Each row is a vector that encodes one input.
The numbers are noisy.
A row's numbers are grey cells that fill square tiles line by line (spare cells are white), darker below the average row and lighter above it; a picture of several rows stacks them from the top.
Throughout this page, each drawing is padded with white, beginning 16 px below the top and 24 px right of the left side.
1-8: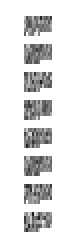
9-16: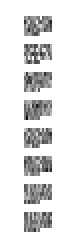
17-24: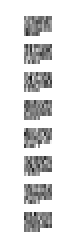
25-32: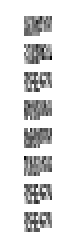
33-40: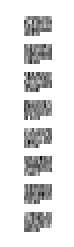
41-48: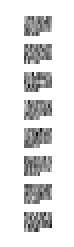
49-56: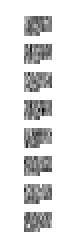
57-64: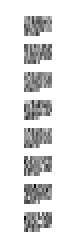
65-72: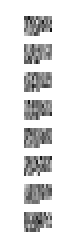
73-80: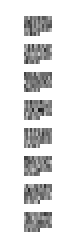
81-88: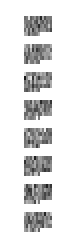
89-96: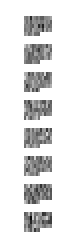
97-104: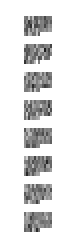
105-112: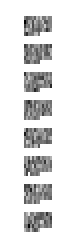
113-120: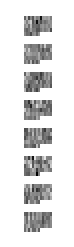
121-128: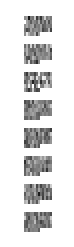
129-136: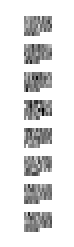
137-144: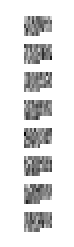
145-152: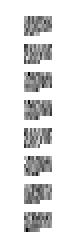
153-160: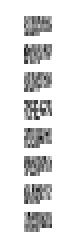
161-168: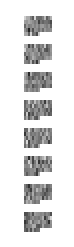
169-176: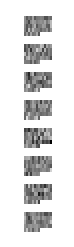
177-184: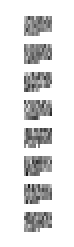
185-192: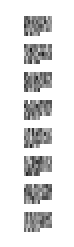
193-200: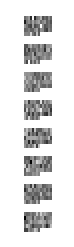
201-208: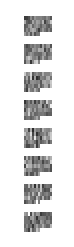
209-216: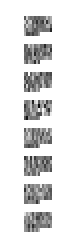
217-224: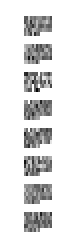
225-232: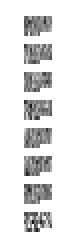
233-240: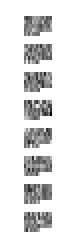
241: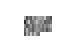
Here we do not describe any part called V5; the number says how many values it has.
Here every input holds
a list of up to two items, each one of 8 labels and a value of V5.
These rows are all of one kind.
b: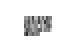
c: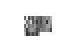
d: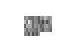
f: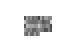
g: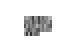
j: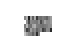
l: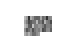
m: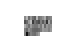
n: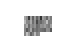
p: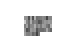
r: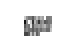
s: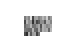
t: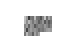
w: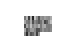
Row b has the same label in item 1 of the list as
c, j, p and w.
